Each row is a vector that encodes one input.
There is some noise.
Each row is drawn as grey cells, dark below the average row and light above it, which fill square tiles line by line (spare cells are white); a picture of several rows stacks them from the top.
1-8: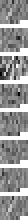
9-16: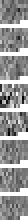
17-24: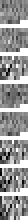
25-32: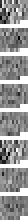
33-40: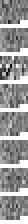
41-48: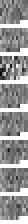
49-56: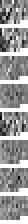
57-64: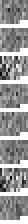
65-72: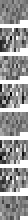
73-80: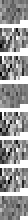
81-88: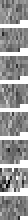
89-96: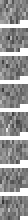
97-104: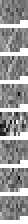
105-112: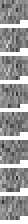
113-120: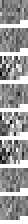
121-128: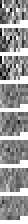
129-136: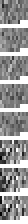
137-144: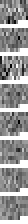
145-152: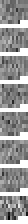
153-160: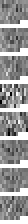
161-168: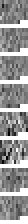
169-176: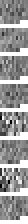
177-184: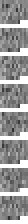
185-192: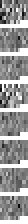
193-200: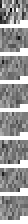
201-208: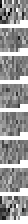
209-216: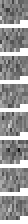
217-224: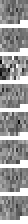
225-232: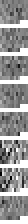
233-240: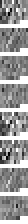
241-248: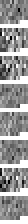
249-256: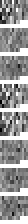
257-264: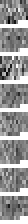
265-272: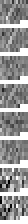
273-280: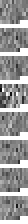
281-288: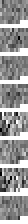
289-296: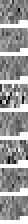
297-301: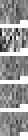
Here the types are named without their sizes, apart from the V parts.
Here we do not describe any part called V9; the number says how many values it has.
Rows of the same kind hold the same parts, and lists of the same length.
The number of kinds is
5.
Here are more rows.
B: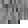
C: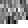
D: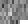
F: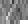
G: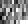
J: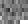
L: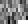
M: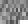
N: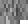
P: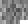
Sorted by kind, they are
B, N
C, L
D, F, J, M
G
P

